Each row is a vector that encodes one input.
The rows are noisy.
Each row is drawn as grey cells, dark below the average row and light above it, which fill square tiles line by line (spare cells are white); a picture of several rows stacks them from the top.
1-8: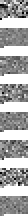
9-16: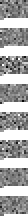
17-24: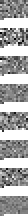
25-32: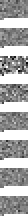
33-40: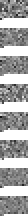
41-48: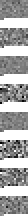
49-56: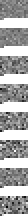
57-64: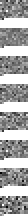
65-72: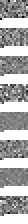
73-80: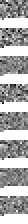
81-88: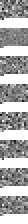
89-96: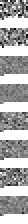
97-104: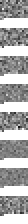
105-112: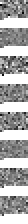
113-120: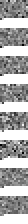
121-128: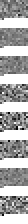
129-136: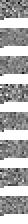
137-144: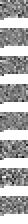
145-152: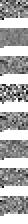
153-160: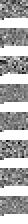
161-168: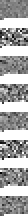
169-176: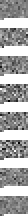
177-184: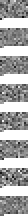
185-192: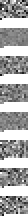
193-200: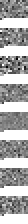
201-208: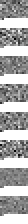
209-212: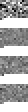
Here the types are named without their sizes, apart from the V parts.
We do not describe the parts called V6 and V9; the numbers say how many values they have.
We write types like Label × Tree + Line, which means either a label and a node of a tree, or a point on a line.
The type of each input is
Bool × (Tree + V9) + V6.
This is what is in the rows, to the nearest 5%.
About 85% of them hold a true/false value, together with either a node of a tree, or a value of V9. The rest hold a value of V6.
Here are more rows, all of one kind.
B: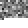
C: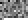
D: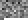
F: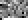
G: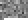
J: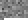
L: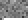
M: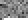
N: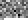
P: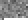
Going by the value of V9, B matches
C and J.
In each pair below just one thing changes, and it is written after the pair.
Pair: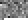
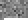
the value of V9
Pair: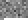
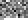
the true/false value
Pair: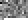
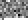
the true/false value
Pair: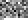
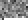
the true/false value
